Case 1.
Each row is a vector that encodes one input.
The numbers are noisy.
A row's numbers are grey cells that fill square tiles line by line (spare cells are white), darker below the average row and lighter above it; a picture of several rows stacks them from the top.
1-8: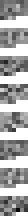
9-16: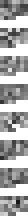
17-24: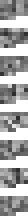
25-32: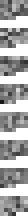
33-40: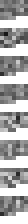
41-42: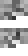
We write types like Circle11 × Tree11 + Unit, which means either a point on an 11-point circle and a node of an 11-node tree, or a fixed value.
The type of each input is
Line9.
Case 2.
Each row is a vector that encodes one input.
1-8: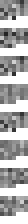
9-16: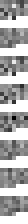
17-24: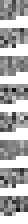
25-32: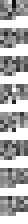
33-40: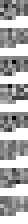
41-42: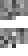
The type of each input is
Line4.
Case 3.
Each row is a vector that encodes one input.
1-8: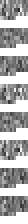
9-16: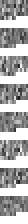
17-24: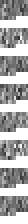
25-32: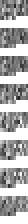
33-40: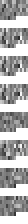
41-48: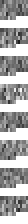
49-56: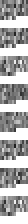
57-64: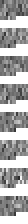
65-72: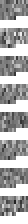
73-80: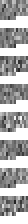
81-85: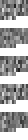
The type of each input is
Line9.
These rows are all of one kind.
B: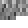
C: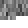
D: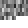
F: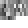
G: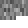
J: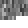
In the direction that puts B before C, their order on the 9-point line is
F, B, G, J, C, D.
